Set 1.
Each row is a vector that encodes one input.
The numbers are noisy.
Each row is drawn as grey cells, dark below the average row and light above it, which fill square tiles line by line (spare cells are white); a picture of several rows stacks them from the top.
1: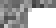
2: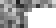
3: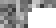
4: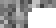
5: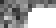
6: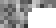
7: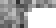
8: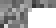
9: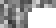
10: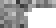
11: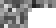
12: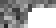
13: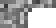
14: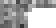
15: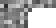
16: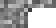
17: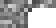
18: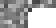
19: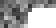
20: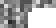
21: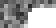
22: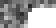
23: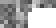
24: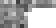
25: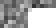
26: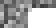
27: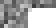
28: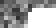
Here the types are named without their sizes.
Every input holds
a label.
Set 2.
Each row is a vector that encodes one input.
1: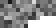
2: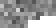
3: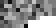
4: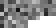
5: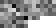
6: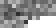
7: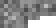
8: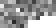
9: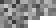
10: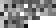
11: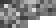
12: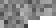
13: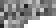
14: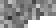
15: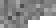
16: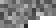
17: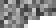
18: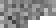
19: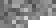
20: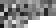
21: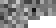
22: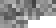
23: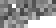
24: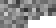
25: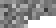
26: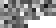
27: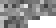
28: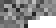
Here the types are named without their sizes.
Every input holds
a point on a line.
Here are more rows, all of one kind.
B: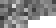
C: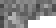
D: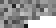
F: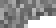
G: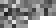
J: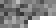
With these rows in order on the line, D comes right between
B and J.
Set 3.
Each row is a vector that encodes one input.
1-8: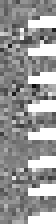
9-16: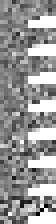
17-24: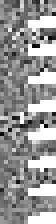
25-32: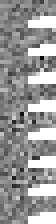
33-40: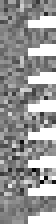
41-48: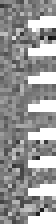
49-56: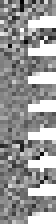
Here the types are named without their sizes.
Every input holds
a point on a line.
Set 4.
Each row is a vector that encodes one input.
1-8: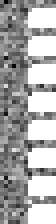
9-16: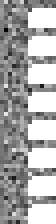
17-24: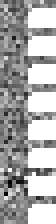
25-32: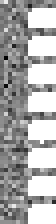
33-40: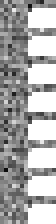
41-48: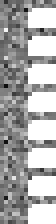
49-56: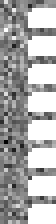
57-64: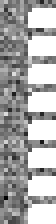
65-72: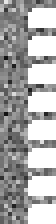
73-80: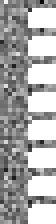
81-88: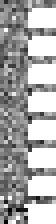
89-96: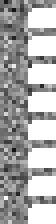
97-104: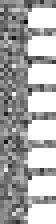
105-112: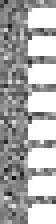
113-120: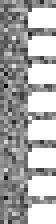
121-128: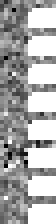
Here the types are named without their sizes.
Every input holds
either a fixed value, or five true/false values.
